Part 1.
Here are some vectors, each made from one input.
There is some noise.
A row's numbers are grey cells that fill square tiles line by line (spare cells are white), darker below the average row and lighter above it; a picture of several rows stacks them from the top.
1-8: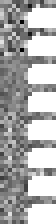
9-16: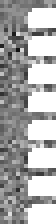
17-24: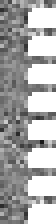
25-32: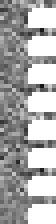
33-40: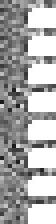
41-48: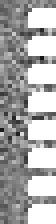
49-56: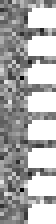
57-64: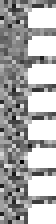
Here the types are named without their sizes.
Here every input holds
a node of a tree.
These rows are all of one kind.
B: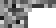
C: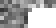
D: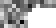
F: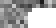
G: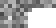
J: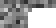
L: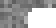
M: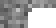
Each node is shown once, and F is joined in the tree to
D and L.
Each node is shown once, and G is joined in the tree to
L.
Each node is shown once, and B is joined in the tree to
J.
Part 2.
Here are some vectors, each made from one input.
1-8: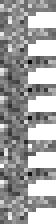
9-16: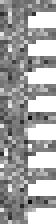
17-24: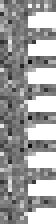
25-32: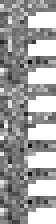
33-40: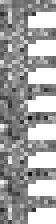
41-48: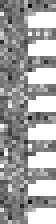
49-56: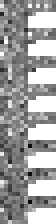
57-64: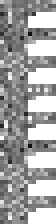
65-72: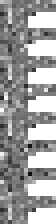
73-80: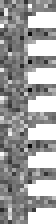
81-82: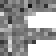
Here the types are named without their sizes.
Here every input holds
a point on a line.
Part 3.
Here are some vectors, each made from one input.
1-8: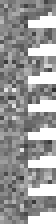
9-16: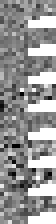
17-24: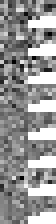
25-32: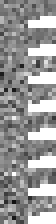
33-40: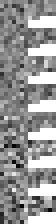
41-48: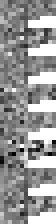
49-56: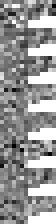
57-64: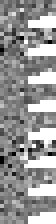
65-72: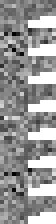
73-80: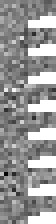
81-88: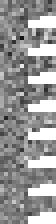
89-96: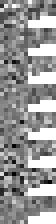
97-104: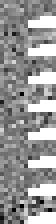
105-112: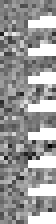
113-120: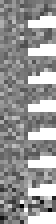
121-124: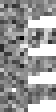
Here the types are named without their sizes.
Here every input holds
a point on a line.
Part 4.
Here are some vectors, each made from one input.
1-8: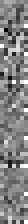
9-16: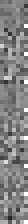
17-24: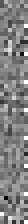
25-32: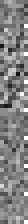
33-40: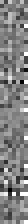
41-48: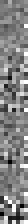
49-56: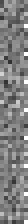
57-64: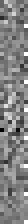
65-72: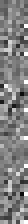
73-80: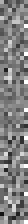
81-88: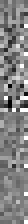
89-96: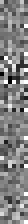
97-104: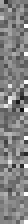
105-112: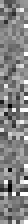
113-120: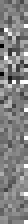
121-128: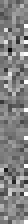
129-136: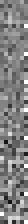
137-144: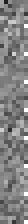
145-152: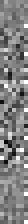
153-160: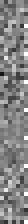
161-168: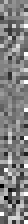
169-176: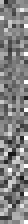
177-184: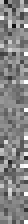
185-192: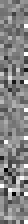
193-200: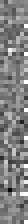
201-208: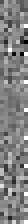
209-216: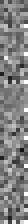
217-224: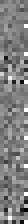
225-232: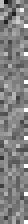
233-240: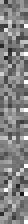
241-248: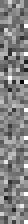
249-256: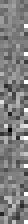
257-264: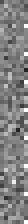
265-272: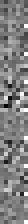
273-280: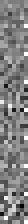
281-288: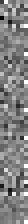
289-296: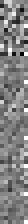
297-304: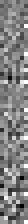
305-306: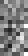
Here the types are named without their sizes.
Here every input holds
a point on a line.
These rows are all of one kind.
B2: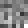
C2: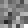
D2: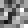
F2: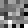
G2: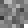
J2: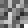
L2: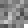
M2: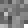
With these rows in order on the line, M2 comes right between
C2 and F2.
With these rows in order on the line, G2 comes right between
C2 and D2.
